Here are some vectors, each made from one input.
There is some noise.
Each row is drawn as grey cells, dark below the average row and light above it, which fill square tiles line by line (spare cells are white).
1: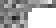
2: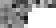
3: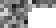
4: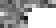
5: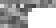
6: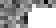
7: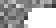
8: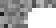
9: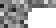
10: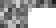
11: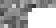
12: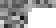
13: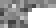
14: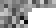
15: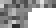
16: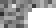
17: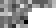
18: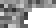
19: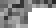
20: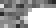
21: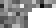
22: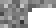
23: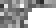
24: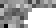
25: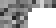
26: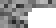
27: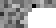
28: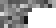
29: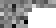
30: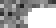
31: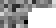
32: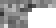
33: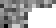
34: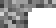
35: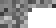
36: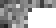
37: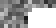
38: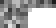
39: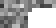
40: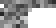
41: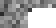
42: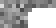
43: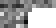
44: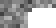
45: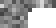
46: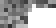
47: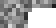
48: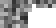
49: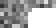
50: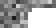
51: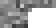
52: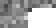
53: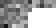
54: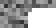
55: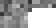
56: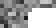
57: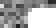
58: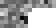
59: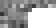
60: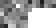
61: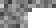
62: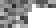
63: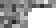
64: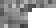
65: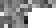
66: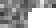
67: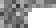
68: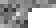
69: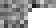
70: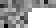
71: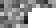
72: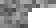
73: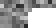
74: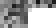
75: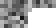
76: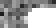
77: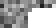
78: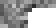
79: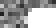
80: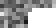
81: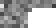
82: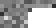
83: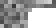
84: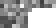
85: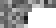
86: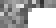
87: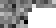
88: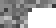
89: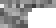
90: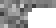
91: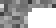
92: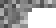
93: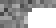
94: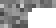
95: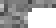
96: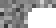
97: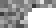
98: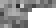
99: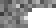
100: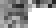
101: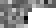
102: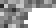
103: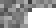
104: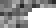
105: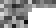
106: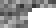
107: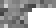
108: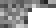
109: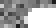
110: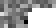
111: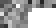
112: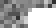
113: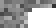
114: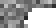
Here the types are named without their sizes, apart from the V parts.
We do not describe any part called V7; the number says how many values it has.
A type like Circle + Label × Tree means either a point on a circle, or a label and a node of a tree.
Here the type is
(Line + Tree) × V7.
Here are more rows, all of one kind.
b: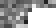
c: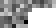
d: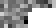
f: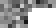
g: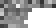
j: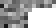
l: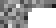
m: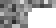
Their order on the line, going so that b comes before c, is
l, g, m, j, b, f, d, c.
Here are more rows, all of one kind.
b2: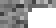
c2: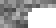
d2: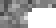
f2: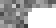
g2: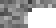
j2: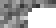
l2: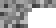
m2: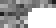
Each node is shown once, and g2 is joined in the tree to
d2, f2 and m2.
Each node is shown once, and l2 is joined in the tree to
f2.
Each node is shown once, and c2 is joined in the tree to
d2 and j2.
